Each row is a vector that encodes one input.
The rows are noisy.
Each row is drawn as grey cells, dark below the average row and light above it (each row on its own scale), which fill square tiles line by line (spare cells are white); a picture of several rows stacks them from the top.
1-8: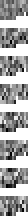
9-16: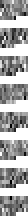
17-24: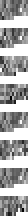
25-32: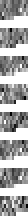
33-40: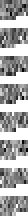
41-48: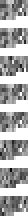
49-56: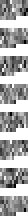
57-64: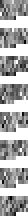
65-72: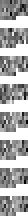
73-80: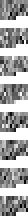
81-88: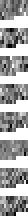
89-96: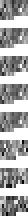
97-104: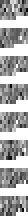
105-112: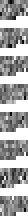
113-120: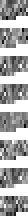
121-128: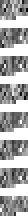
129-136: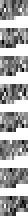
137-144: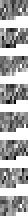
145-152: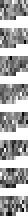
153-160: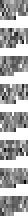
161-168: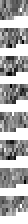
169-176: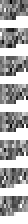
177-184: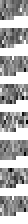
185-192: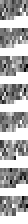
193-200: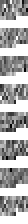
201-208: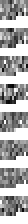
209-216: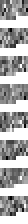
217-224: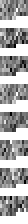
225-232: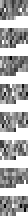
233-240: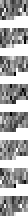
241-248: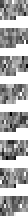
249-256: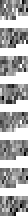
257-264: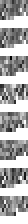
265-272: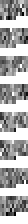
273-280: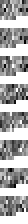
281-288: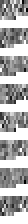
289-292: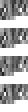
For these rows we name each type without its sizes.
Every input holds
a list of items, each either a point on a circle, or a point on a line.
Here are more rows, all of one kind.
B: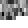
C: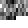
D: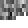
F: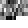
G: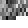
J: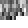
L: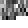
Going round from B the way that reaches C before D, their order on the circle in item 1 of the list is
B, F, C, L, G, D, J.
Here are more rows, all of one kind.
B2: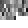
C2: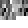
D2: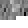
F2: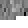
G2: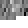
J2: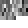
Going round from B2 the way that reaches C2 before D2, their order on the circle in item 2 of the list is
B2, J2, C2, D2, G2, F2.
